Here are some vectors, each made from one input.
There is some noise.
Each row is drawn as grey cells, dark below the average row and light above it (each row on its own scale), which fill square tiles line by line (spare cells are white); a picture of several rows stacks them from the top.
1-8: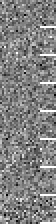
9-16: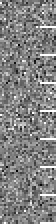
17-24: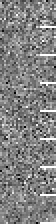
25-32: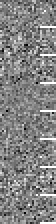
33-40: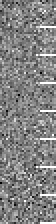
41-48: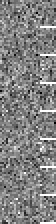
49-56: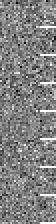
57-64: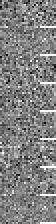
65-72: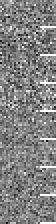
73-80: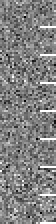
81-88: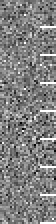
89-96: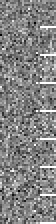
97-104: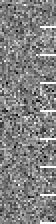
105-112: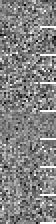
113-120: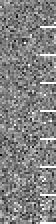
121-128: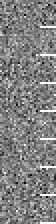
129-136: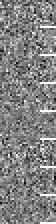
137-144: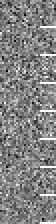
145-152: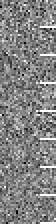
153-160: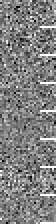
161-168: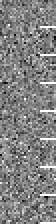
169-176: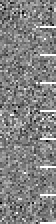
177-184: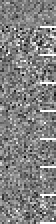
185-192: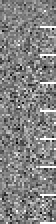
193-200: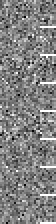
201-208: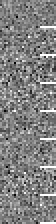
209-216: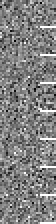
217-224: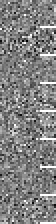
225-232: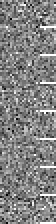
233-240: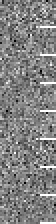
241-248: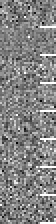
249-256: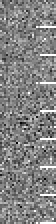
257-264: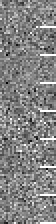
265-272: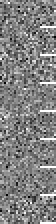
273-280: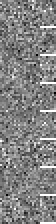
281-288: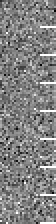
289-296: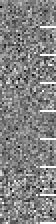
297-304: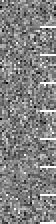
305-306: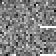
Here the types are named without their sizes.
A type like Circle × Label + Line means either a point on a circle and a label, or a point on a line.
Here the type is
(Bool × Circle + Unit) × (Label + Line) × Line × (Tree + Unit).
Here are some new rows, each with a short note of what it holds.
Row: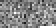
a label and a point on a line
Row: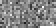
a label, a point on a line and a node of a tree
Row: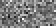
a point on a circle, a label, a point on a line, a node of a tree and a true/false value
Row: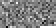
a point on a circle, a label, a point on a line and a true/false value
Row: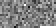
a point on a circle, a label, a point on a line, a node of a tree and a true/false value
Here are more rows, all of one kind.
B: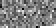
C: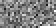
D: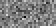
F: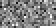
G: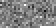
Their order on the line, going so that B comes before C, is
D, F, B, C, G.
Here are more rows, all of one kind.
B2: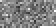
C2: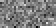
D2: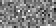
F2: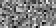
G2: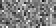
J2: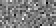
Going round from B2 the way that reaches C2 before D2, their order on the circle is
B2, C2, F2, D2, J2, G2.
